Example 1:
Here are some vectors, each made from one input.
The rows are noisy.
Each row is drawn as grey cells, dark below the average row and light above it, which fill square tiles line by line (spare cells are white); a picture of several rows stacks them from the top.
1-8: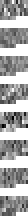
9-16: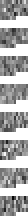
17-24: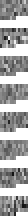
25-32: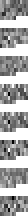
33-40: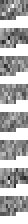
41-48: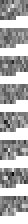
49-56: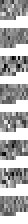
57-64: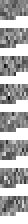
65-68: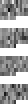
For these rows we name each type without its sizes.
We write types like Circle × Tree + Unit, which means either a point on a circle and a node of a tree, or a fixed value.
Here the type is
Label.
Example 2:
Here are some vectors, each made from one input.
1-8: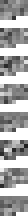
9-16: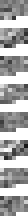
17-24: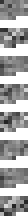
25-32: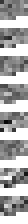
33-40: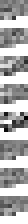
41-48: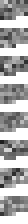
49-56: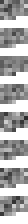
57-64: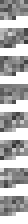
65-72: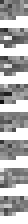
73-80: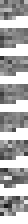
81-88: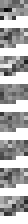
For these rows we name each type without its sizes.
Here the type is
Circle.
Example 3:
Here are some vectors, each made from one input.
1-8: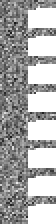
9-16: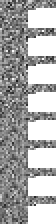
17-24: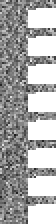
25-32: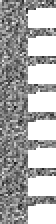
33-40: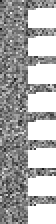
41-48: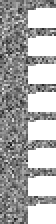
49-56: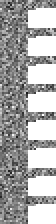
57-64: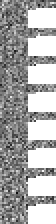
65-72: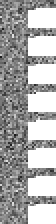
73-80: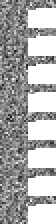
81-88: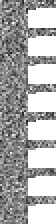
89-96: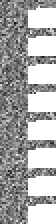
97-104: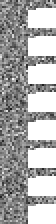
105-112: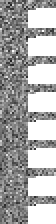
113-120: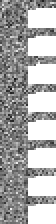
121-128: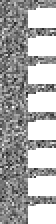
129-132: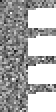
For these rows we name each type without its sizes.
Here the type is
Tree.
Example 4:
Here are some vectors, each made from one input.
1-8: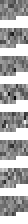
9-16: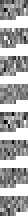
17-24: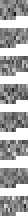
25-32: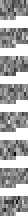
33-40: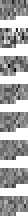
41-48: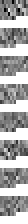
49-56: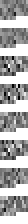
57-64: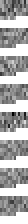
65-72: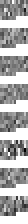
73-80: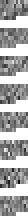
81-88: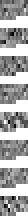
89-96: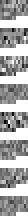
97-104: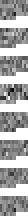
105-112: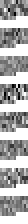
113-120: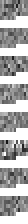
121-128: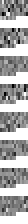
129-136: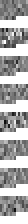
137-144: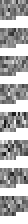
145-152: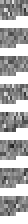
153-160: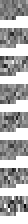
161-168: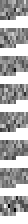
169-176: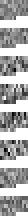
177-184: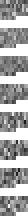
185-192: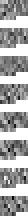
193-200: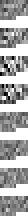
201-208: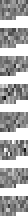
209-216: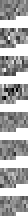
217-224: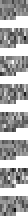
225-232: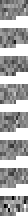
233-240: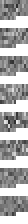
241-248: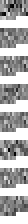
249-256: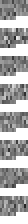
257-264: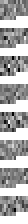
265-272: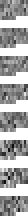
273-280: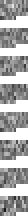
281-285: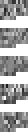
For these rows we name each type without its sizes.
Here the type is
Label.
